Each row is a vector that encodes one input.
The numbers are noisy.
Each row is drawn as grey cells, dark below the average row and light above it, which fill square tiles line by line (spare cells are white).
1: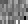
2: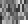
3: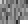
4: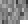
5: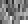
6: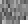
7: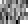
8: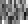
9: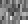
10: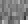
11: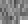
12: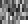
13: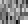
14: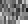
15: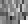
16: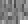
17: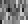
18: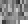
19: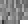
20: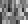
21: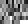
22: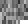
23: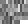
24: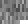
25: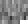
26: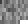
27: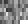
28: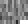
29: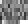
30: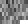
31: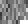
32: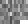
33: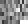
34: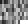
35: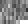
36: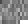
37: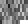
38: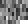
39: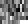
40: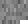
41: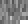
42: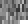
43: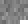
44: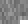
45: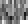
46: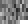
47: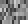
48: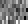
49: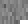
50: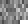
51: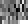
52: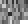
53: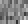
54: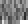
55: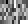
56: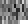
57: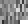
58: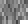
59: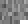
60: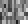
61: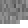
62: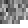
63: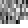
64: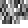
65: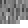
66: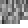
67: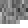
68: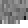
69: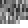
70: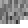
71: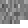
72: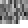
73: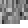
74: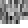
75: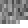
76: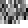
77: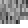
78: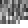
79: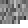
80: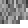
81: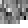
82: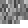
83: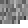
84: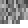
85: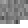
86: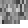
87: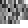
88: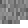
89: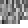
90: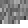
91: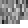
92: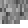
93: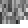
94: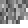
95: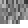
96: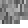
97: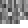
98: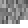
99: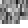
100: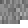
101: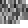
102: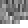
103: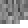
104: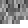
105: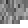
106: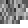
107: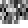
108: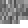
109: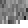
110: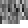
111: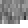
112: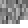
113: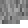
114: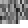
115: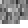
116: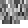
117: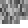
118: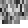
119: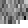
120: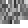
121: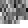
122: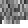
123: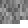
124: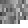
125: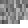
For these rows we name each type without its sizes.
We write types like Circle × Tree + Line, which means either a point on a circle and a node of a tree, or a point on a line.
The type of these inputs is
(Bool × Circle + Unit) × Line.
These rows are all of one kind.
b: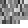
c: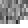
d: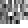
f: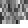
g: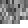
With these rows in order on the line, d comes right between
c and g.
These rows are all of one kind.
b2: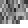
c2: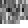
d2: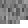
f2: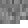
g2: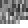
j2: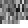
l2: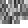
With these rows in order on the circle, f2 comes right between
c2 and d2.
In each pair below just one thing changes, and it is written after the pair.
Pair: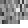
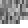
the place on the circle
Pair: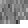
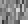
the place on the circle
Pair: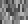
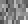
the place on the circle
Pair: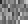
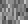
the place on the line
